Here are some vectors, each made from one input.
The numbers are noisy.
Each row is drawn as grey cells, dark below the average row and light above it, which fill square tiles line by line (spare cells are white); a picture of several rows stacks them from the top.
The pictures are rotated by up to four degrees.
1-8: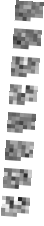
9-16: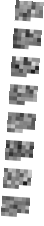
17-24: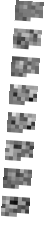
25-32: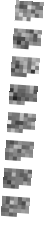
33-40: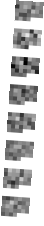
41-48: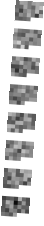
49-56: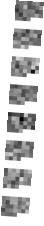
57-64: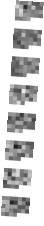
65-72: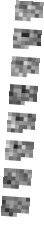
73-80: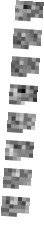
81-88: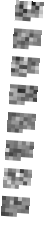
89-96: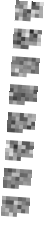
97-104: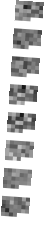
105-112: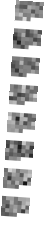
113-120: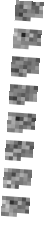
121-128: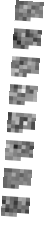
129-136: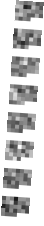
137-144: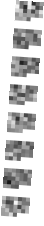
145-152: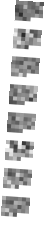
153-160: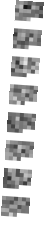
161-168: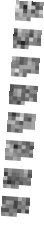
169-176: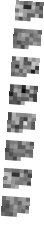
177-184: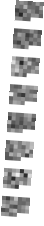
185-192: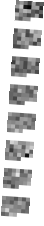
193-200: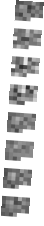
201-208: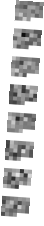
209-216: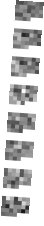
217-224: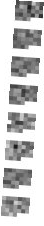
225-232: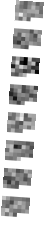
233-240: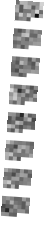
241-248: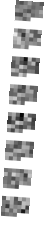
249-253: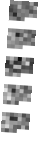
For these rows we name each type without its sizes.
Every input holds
either a point on a line and a true/false value, or a node of a tree.
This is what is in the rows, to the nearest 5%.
About 35% of them hold a point on a line and a true/false value. The rest hold a node of a tree.
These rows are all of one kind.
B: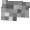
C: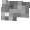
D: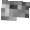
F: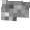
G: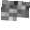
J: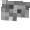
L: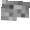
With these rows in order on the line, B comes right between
F and J.
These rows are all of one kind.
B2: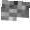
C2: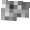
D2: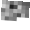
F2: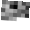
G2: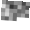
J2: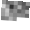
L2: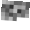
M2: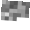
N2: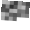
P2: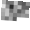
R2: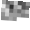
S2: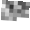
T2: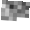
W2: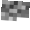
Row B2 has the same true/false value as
L2, M2, N2 and W2.
